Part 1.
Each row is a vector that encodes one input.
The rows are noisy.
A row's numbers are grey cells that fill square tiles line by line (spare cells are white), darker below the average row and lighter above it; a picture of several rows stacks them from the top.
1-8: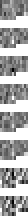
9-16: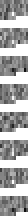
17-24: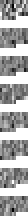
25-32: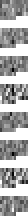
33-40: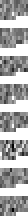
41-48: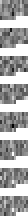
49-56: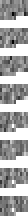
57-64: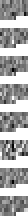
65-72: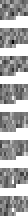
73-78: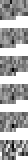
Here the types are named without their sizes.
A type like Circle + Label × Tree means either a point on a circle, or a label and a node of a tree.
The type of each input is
Bool × Circle + Unit.
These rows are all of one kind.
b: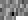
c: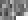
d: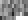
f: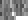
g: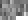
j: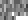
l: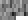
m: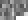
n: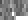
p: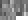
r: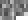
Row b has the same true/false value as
d and l.
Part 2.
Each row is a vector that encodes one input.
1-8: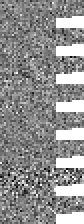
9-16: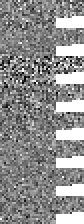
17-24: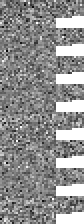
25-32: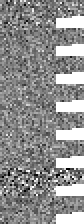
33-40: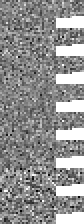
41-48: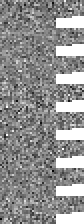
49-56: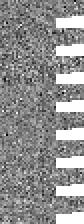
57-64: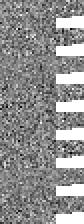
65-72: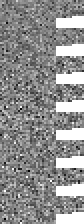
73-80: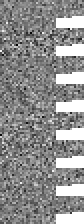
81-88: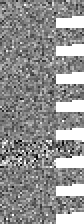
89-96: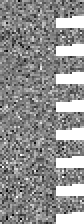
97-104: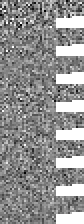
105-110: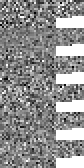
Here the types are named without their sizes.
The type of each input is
List(Circle).
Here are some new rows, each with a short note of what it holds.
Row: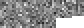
a list of one item
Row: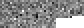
a list of two items
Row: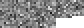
a list of one item
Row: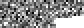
the empty list
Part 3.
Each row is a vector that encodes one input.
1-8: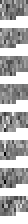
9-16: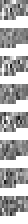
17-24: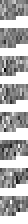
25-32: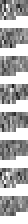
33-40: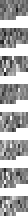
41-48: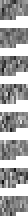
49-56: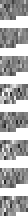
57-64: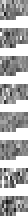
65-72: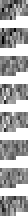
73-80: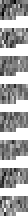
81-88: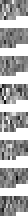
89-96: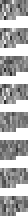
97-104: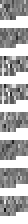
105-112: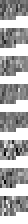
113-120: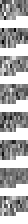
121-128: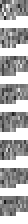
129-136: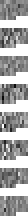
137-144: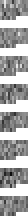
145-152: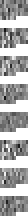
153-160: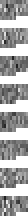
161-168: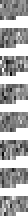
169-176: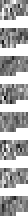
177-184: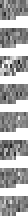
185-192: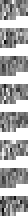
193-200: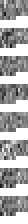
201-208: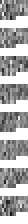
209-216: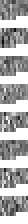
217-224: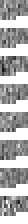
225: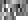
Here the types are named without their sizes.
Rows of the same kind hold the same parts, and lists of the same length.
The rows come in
2 kinds.
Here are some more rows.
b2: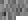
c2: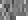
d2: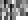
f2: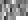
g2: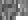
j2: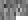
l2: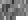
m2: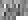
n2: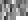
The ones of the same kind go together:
b2, c2, g2, j2, l2, m2
d2, f2, n2

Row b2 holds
a point on each of two lines and a true/false value.
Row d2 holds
a true/false value.
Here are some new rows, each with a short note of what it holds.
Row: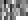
a true/false value
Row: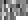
a true/false value
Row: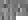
a point on each of two lines and a true/false value
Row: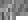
a point on each of two lines and a true/false value
